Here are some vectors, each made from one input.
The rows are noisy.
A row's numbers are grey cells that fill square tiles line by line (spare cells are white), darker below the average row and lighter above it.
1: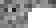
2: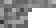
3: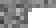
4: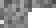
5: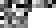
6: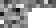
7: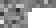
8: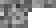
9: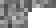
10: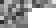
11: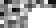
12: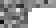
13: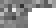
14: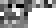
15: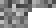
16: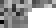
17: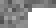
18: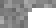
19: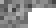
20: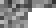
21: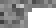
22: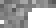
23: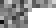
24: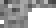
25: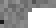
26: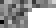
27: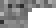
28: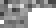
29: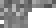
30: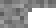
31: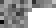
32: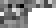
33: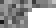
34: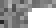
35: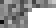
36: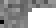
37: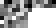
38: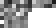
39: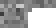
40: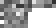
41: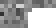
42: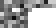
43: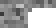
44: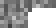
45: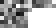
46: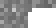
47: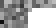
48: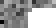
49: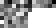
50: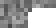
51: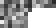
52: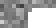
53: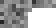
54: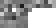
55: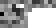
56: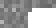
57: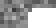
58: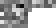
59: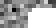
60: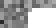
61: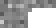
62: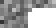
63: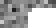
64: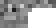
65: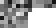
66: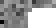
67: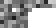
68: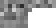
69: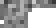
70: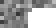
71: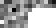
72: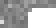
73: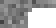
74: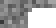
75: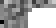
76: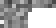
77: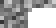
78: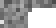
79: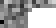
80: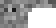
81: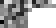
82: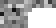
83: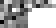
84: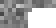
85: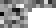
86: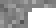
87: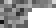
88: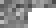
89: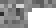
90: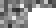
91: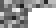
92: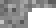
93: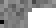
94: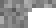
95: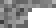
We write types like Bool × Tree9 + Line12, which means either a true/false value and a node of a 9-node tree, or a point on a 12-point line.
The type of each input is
Bool × Bool × Bool × Bool + Unit.
